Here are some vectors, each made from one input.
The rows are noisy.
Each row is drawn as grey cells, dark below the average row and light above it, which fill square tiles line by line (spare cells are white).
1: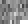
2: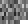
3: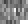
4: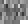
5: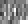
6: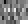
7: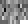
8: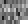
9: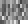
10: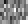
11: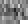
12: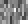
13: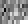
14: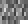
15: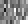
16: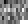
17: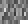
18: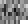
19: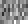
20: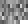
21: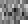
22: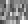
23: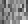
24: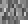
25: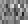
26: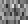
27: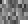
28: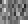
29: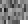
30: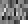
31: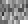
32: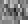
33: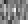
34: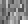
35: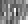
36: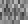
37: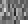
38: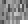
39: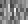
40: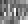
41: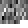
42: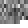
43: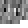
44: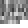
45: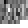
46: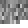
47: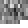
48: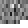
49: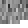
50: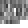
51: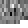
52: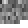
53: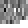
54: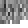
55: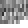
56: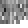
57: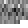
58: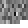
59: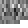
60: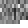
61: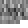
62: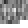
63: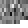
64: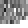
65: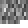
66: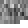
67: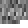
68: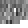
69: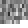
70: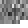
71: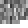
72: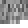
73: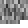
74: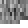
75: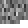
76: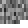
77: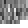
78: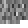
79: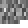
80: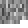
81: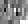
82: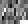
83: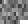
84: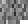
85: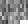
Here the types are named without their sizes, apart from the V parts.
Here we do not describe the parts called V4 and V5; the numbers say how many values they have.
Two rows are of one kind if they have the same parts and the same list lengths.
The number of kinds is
2.
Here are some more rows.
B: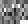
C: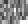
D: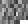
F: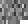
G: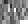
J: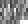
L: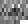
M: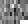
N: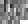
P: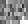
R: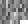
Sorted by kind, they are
B, D, G, J, L, N, P, R
C, F, M

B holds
a point on a circle, a value of V4 and a value of V5.
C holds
three true/false values, a value of V4 and a value of V5.
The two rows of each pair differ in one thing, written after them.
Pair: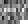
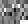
the value of V4
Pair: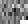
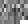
the value of V5
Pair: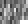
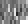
the place on the circle
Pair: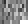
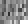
the value of V5
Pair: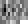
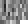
the place on the circle
